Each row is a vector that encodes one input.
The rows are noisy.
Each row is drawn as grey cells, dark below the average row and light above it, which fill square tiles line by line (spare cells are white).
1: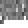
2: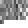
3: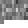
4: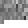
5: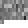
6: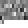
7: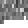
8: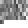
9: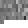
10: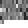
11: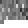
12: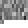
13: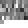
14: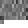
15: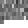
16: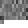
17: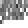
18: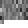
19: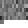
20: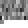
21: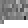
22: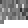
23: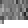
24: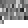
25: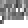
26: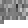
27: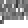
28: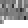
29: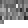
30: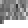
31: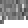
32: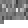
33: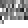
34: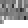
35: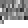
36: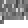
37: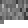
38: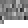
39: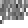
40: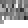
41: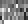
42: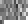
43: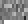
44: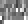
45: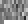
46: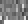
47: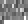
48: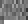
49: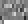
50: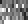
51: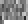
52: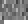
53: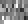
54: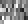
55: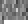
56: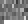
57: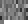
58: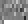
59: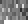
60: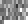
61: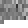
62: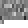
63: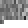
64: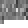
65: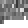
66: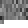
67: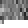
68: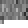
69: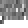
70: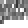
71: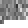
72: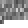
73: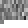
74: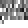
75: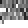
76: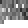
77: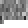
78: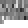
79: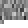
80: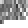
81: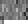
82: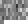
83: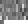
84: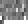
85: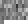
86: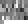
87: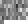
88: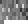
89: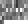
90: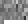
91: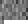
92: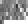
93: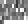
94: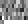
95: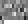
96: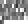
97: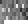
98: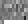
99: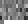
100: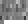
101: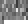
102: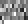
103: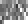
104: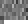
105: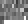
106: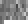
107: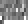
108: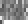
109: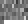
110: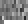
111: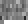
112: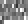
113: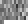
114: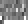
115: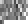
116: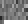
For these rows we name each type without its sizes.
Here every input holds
a true/false value, together with either a fixed value, or a point on each of two lines.
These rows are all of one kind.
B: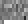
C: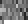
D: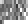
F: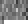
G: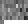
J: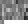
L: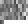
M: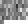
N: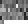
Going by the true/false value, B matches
D, L and M.
